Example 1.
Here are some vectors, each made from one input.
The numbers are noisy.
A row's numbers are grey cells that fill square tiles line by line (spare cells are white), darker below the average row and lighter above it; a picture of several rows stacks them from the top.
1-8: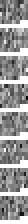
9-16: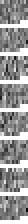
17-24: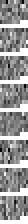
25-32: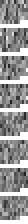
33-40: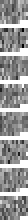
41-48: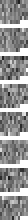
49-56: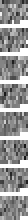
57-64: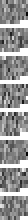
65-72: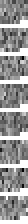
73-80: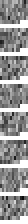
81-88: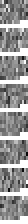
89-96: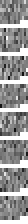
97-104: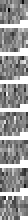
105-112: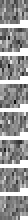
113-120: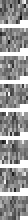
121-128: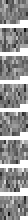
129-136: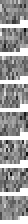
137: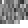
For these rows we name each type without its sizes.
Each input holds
a label and a node of a tree.
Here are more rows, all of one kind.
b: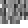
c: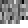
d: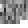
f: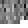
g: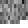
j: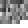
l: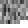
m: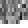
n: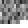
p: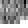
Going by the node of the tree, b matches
d and p.
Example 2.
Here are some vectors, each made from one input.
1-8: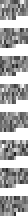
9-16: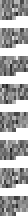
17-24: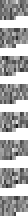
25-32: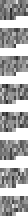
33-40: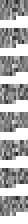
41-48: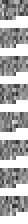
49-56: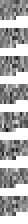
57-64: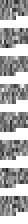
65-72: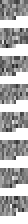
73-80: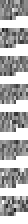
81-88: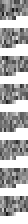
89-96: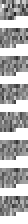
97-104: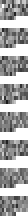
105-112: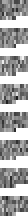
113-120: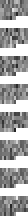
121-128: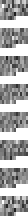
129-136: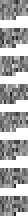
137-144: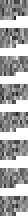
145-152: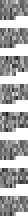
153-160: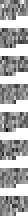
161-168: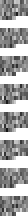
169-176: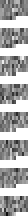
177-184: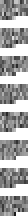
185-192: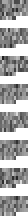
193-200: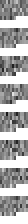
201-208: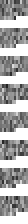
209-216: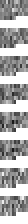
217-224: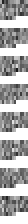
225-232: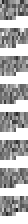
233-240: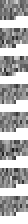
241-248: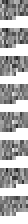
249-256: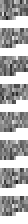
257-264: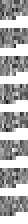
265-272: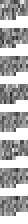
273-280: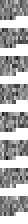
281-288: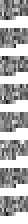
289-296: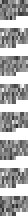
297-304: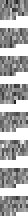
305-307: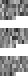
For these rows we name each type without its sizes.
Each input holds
a true/false value, together with either a point on a circle, or a fixed value.
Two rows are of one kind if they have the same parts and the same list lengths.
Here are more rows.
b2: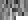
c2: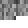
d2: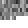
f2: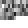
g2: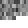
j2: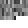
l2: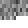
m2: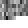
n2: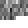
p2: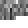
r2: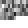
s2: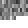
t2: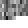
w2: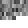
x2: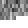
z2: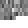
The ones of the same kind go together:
b2, c2, d2, g2, j2, l2, m2, n2, p2, s2, t2, w2, x2, z2
f2, r2

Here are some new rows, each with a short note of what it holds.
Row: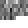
a point on a circle and a true/false value
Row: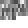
a true/false value
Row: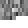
a point on a circle and a true/false value
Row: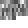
a true/false value
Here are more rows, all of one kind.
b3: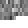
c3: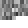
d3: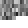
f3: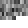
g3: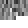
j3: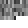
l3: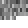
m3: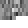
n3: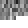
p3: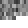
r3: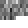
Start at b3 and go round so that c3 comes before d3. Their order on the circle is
b3, m3, c3, d3, l3, n3, g3, j3, f3, r3, p3.
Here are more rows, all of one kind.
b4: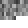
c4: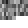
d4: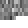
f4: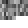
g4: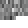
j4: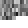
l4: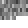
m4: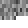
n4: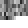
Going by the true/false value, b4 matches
l4 and m4.
